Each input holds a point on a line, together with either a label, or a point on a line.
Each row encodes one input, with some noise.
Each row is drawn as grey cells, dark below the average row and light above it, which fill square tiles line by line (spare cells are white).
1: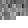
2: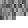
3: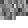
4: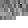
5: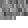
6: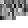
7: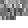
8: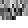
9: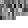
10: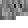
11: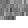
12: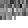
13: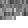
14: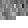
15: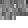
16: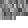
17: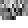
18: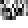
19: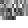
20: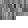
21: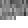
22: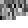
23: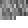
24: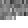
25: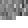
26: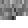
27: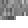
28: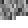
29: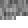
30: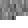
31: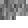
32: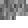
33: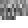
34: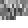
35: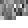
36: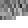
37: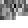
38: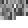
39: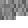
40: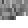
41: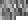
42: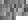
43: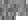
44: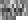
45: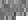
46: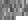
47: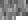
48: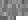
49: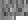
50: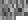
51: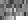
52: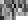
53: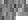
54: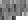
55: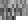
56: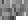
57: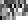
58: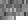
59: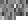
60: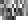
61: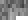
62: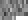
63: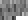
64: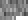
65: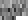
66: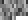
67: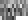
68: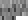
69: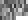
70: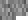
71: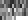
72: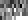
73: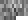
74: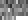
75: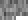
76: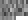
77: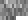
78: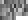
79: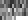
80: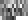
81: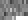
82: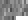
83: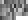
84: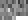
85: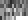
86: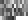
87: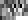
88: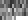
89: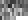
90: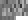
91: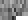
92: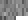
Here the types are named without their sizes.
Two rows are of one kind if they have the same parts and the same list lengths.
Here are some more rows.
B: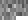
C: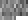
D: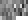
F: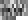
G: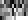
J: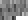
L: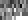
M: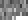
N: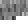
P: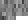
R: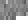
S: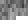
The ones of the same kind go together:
B, C, D, G, L, M, S
F, J, N, P, R

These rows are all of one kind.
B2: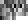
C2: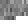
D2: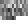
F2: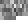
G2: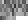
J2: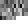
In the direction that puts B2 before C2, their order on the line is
B2, G2, D2, F2, C2, J2.
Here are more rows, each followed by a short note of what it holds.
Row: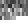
a point on each of two lines
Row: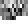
a label and a point on a line
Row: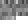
a point on each of two lines
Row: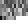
a label and a point on a line
